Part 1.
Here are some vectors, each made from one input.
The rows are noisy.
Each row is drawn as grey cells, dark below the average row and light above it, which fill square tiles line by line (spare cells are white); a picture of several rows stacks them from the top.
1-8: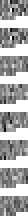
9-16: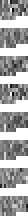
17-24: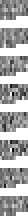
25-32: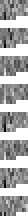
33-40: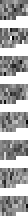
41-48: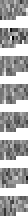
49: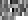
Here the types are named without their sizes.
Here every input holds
a list of points on a line.
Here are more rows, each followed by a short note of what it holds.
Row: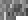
a list of one item
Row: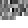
the empty list
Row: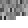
a list of two items
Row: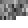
a list of two items
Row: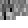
a list of two items
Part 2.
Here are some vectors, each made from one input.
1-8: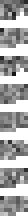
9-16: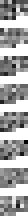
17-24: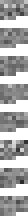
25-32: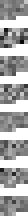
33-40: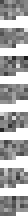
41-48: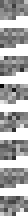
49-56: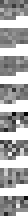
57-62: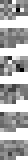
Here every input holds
a list of up to two points on a 4-point line.
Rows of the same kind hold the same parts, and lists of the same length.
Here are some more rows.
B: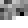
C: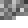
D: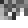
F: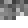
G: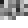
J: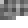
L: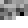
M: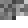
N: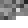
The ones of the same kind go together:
B, J, L, M
C, D
F, G, N

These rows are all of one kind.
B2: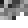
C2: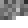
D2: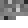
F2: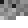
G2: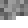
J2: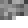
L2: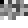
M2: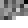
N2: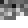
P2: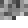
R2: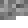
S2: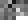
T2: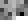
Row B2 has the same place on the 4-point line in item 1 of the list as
F2, M2 and P2.
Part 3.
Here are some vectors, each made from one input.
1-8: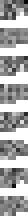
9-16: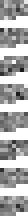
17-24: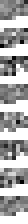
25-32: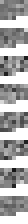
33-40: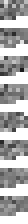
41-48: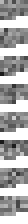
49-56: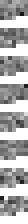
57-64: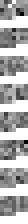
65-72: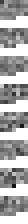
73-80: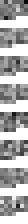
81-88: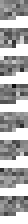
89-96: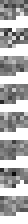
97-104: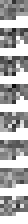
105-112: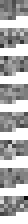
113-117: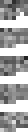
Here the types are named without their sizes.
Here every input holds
a list of points on a line.
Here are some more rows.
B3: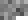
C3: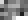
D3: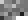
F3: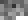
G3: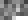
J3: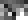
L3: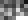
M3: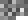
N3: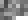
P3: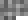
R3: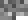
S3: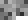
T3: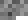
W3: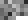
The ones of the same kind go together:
B3, C3, D3, N3, P3, R3
F3, G3, L3, S3, T3, W3
J3, M3

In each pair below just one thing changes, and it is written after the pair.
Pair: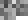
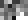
the place on the line in item 2 of the list
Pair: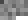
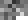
the place on the line in item 2 of the list
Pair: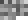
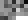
the place on the line in item 2 of the list
